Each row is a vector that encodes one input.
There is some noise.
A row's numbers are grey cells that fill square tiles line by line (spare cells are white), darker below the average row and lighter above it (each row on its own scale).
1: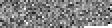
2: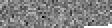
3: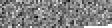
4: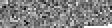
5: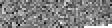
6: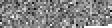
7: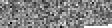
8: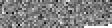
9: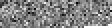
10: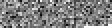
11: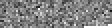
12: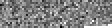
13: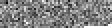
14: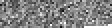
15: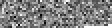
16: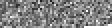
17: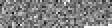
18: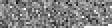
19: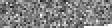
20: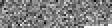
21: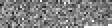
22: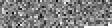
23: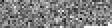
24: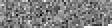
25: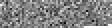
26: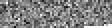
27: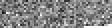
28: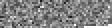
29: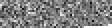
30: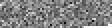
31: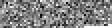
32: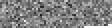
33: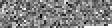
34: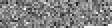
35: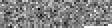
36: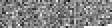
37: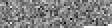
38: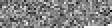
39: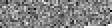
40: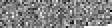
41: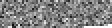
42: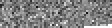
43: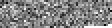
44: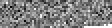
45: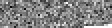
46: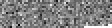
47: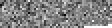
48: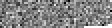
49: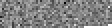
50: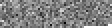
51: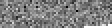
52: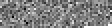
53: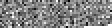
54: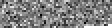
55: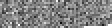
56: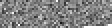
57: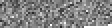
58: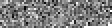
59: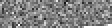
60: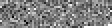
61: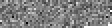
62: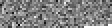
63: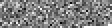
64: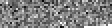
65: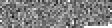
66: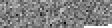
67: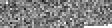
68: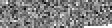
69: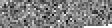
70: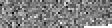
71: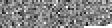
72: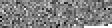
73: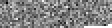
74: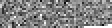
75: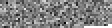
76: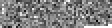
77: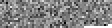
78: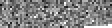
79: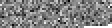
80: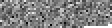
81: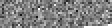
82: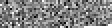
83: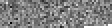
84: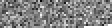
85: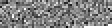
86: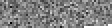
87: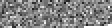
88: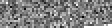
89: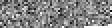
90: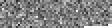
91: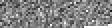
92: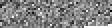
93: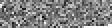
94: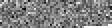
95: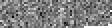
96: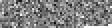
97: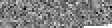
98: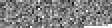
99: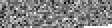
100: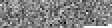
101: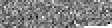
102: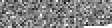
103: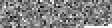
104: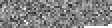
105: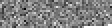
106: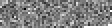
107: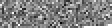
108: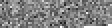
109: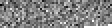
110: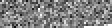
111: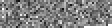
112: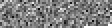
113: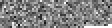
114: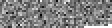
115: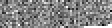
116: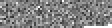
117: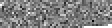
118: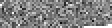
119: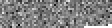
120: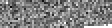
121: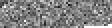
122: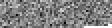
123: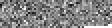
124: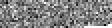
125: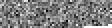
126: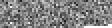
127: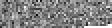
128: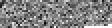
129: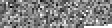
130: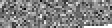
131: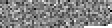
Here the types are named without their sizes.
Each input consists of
three labels and five true/false values.
